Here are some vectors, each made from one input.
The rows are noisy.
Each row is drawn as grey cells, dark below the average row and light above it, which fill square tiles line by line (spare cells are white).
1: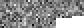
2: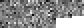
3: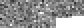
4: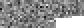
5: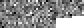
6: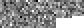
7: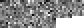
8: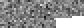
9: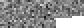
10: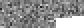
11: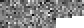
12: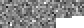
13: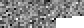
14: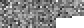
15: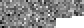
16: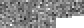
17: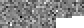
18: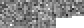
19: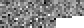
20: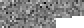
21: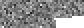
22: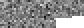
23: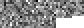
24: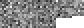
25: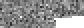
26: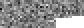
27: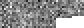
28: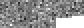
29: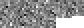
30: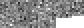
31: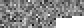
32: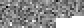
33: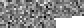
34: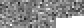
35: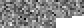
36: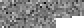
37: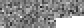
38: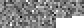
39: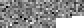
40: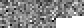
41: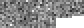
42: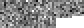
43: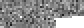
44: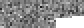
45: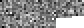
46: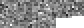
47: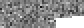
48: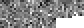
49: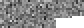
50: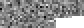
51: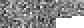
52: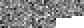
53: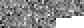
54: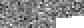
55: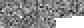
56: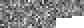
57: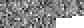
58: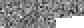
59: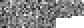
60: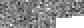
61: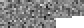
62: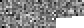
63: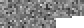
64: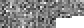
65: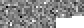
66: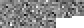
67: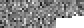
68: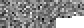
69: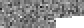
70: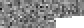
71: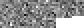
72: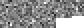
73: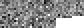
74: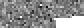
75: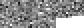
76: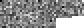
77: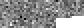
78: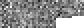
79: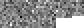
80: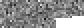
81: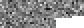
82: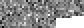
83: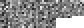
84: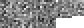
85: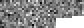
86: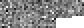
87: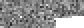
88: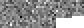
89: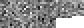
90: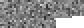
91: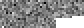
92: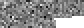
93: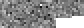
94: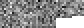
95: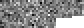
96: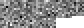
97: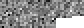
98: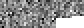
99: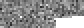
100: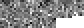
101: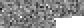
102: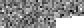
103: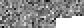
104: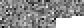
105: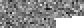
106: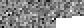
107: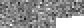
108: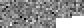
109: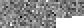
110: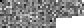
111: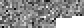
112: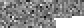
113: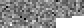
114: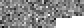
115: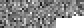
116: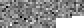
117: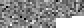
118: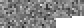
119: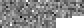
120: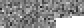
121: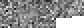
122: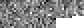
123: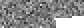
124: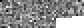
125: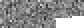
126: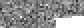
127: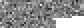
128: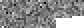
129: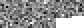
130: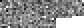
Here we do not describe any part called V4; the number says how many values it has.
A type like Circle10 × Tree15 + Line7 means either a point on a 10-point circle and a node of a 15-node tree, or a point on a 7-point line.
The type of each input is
Bool × (Circle6 + Unit) × V4 + Line7 × Line7.
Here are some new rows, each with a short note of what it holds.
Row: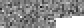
a true/false value and a value of V4
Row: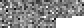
a point on each of two 7-point lines
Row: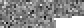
a point on a 6-point circle, a true/false value and a value of V4
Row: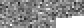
a true/false value and a value of V4
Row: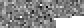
a point on a 6-point circle, a true/false value and a value of V4
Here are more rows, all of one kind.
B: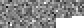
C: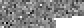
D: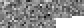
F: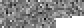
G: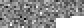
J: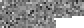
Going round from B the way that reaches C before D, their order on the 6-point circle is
B, F, J, C, G, D.
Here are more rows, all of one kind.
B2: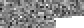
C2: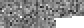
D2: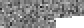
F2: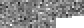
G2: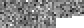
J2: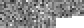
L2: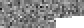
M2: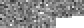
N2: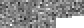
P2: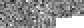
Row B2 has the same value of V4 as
J2, M2 and P2.
